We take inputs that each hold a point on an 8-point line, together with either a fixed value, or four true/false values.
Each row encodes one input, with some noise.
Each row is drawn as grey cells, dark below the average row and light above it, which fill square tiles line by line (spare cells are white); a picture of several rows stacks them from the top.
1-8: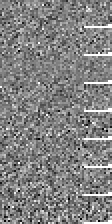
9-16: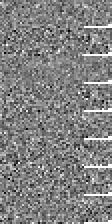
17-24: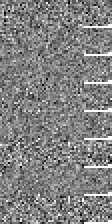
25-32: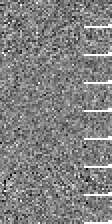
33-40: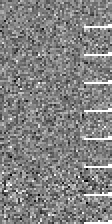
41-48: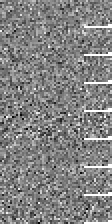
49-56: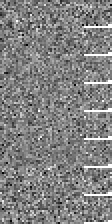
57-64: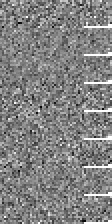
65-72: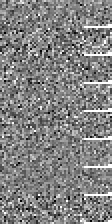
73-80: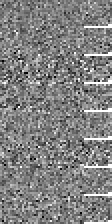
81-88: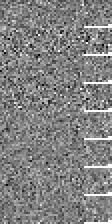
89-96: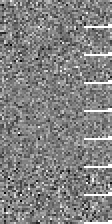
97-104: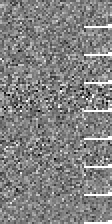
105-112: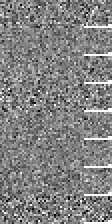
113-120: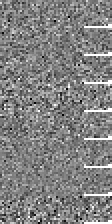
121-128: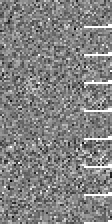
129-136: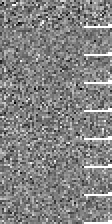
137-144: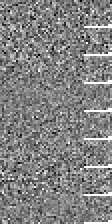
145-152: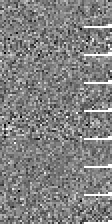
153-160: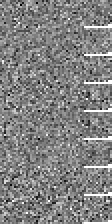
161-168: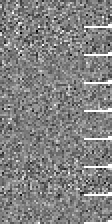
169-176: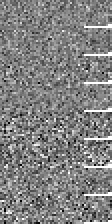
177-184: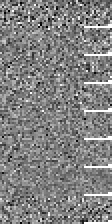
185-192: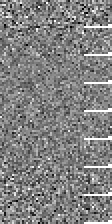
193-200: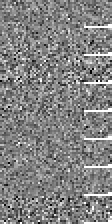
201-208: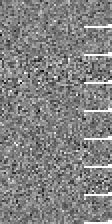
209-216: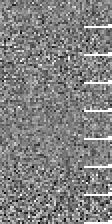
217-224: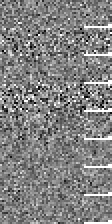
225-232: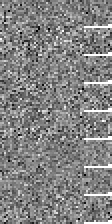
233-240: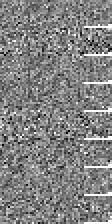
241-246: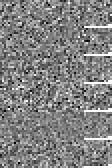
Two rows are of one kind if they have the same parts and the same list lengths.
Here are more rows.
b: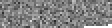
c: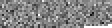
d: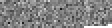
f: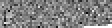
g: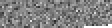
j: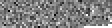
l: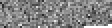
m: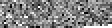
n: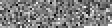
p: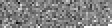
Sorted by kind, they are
b, c, d, g, l, p
f, j, m, n

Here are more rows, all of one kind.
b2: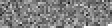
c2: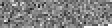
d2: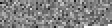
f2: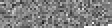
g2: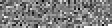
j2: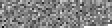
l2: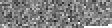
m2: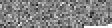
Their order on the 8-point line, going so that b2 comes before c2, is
g2, d2, m2, j2, f2, b2, l2, c2.
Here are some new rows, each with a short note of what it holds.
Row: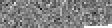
a point on an 8-point line and four true/false values
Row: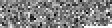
a point on an 8-point line
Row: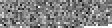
a point on an 8-point line
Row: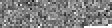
a point on an 8-point line and four true/false values
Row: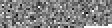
a point on an 8-point line
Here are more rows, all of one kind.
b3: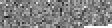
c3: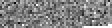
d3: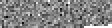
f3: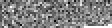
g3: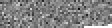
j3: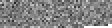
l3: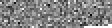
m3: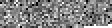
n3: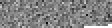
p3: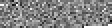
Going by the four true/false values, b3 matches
c3, d3 and l3.
